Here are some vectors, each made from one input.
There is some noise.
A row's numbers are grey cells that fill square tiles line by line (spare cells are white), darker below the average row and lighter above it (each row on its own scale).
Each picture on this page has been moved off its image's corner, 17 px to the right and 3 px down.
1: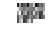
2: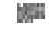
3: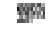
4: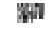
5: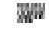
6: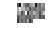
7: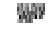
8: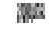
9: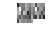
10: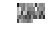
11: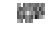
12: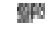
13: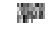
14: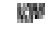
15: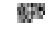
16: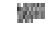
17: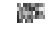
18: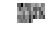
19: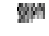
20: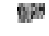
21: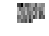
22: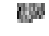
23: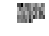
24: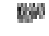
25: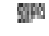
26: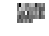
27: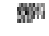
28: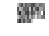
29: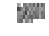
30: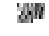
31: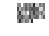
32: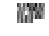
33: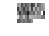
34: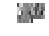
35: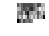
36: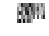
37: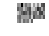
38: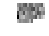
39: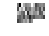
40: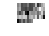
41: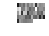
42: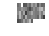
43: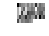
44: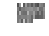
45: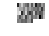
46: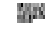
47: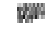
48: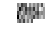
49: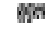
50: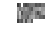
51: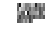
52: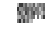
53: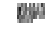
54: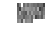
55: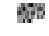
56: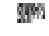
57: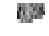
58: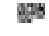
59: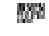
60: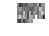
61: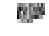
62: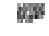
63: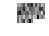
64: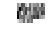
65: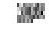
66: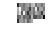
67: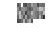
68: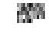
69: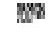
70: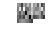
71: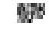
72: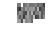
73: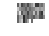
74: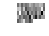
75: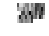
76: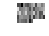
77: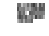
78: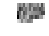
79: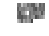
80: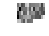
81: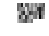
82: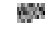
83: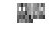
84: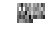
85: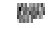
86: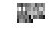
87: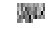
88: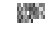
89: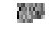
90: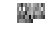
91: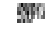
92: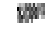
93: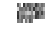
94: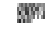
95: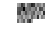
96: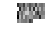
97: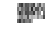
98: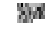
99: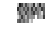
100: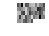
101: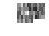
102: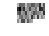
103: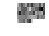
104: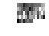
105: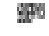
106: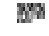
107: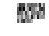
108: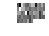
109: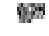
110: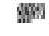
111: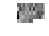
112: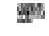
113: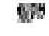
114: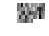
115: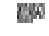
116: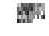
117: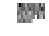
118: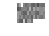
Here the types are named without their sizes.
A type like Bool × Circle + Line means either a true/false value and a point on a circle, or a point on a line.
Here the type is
Bool × (Line × Line + Tree) + Label.
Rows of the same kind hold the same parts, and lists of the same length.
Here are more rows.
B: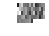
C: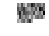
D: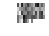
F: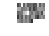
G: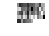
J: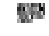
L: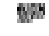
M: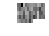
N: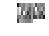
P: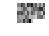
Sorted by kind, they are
B, D, M, N
C, G, J, L, P
F

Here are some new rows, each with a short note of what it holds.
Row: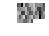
a label
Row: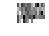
a label
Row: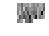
a label
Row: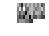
a label
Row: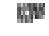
a node of a tree and a true/false value
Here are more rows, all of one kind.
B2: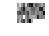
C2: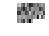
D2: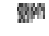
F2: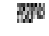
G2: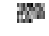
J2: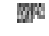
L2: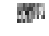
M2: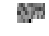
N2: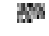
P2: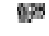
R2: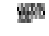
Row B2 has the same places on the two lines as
G2, N2 and R2.
